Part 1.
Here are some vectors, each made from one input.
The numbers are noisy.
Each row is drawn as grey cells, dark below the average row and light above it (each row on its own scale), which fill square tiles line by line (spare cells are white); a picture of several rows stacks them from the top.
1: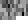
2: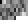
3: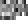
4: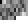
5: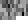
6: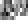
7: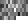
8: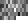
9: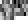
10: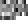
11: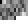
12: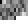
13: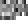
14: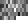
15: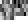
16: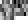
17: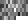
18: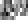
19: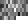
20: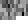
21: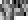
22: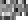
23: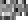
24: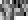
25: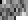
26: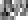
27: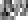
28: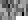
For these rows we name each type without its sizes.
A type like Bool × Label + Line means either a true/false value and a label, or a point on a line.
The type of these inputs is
Label.
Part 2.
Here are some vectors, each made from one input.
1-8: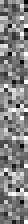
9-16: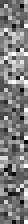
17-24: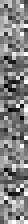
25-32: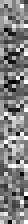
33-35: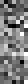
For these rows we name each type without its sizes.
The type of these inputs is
Line.
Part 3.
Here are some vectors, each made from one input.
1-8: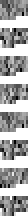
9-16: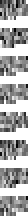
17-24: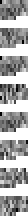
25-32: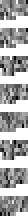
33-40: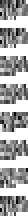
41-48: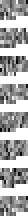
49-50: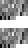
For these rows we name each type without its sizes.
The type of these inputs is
Label.
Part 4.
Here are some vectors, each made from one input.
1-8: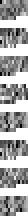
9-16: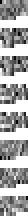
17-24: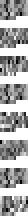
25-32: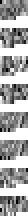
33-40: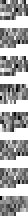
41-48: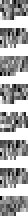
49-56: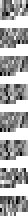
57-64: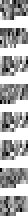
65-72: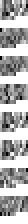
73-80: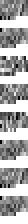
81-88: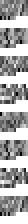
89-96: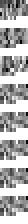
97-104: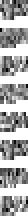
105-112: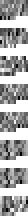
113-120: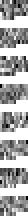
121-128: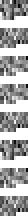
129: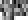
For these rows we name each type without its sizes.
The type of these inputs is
Label.
